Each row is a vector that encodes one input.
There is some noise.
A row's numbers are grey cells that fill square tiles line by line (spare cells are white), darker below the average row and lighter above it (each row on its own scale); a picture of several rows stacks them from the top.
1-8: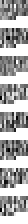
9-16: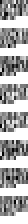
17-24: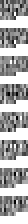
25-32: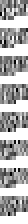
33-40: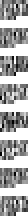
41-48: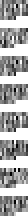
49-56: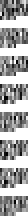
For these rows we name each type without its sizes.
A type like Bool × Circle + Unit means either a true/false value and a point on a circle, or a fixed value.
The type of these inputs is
List(Line).
